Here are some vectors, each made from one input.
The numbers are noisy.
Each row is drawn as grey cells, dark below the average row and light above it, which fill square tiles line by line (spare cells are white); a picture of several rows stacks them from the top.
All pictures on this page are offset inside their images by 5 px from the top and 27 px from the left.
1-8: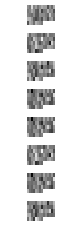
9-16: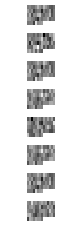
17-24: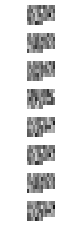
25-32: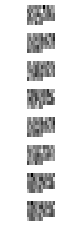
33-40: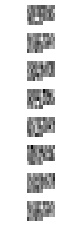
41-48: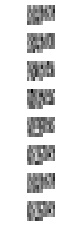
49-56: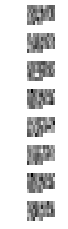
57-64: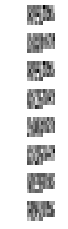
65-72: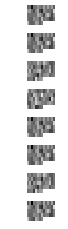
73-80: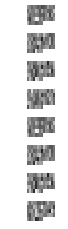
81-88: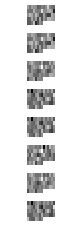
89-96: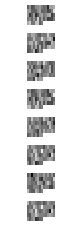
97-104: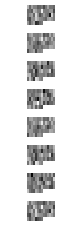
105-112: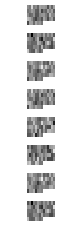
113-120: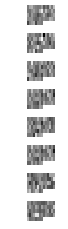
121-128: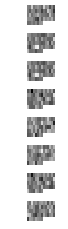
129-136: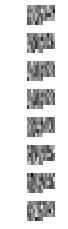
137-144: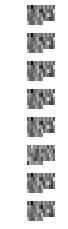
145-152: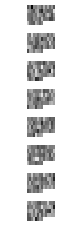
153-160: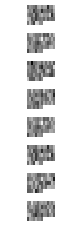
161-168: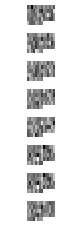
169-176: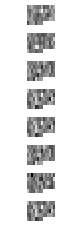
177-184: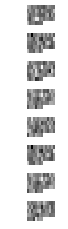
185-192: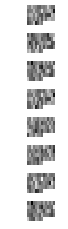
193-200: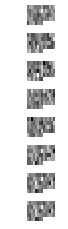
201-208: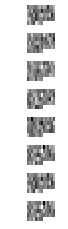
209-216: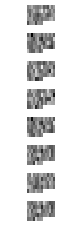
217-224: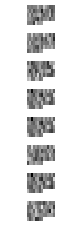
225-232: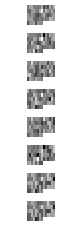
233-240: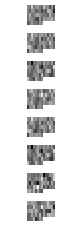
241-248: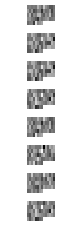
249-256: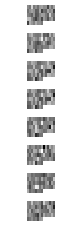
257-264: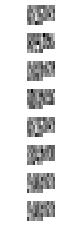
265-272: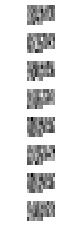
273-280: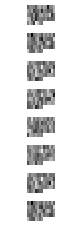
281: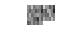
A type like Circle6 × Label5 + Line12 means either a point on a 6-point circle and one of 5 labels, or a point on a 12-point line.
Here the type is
Bool × Circle6.
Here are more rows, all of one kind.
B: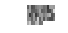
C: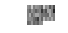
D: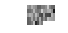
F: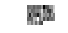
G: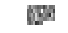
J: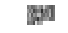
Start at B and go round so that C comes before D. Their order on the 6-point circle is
B, J, C, D, G, F.
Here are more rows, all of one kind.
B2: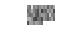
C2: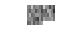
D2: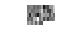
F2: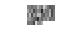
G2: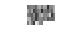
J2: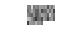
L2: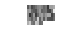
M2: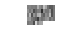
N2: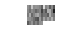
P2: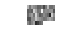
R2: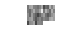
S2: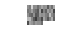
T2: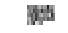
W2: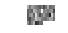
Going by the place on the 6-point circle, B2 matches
C2, J2, N2 and S2.
